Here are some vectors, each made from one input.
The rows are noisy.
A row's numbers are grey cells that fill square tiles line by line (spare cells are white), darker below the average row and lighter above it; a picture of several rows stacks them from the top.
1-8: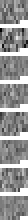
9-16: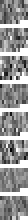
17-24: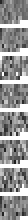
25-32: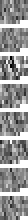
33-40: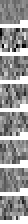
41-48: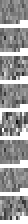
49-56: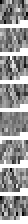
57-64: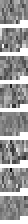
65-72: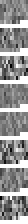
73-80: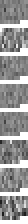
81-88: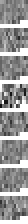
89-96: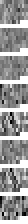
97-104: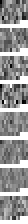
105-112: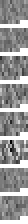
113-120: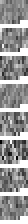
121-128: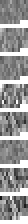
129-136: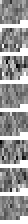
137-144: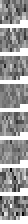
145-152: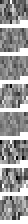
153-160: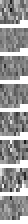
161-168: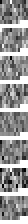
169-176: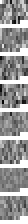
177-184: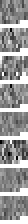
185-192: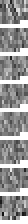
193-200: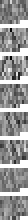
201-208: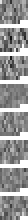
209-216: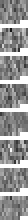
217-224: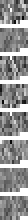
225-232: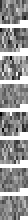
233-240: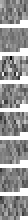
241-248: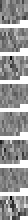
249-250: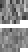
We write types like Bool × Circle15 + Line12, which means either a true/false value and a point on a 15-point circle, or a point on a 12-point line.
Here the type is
Bool × Label5.
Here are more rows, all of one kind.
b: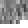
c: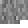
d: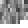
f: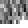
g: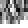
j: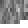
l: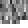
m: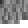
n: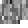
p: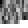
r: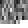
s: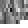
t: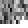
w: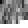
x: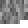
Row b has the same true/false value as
d, f, g and l.
